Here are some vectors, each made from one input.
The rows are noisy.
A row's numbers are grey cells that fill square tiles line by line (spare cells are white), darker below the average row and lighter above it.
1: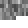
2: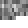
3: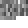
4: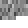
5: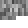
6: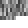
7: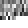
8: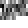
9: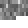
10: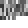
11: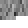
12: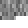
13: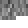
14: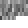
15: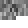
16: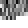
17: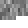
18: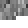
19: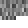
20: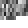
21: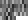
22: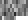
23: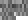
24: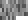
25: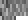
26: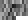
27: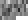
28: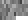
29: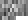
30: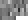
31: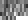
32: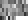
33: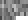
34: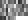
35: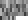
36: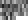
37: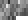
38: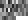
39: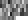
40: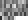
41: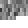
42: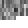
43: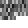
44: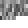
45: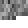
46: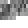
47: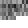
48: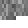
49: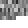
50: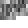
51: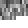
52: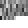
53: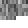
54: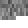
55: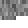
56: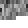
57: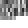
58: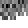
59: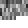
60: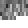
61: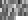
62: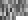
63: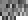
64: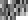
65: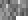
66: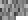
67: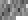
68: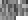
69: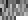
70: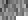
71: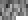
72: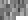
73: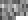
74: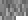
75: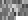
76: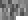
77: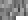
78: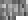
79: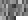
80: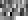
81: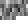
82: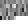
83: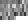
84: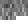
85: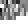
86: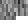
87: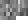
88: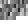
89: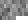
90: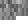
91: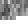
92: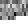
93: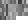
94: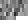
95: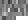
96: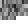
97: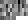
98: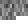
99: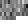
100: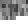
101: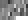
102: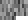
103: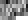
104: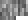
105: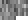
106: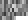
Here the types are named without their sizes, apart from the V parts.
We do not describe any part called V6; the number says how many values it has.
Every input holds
a true/false value, together with either a point on a line, or a value of V6.
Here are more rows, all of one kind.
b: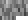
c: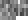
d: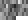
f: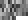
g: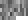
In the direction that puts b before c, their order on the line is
g, f, d, b, c.
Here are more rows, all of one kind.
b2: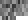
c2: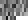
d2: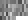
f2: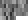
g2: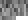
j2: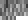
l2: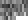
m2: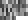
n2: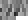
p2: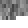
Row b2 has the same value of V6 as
f2 and p2.
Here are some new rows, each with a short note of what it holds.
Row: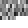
a point on a line and a true/false value
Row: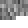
a true/false value and a value of V6
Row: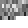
a point on a line and a true/false value
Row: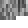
a point on a line and a true/false value
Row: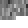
a true/false value and a value of V6
